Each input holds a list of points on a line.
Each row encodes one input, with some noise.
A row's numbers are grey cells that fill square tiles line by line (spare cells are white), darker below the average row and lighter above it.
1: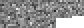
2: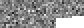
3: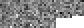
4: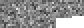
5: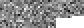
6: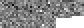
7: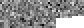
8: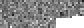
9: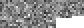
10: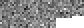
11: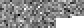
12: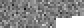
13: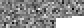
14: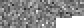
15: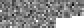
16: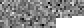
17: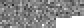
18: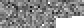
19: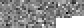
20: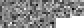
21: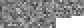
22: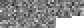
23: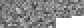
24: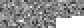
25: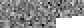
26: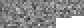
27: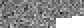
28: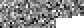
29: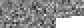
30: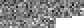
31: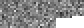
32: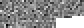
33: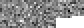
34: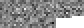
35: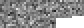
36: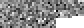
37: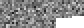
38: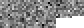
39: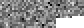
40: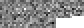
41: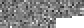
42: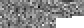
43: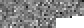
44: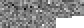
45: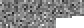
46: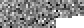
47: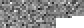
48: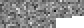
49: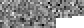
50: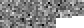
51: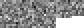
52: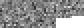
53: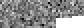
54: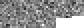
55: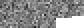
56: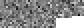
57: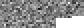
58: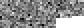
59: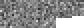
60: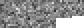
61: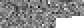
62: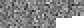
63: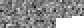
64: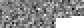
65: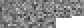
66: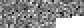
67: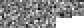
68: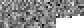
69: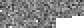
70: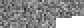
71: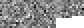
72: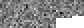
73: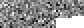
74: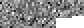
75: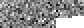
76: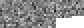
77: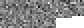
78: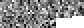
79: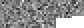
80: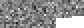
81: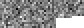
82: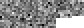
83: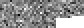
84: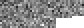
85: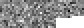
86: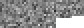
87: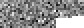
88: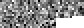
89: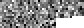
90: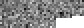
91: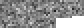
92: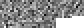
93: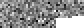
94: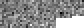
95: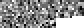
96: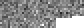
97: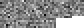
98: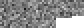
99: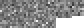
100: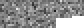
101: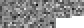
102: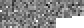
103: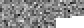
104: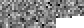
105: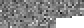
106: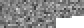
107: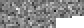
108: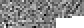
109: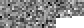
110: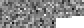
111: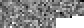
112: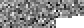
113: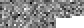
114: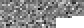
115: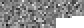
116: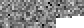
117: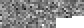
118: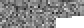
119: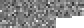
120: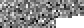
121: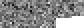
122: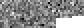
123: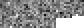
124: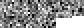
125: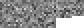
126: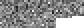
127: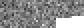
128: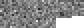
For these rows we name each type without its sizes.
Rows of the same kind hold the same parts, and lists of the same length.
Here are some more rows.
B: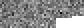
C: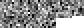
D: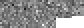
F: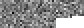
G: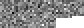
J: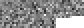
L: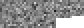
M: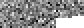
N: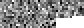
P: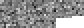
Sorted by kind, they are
B, D, F, G
C, N
J, L, P
M

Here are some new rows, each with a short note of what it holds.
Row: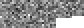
a list of three items
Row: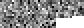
the empty list
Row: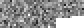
a list of two items
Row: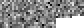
a list of one item
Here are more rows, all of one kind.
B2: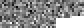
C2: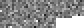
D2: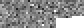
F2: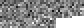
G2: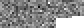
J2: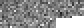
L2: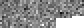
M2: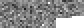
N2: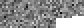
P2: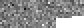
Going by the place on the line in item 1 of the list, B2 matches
C2, G2, M2 and P2.
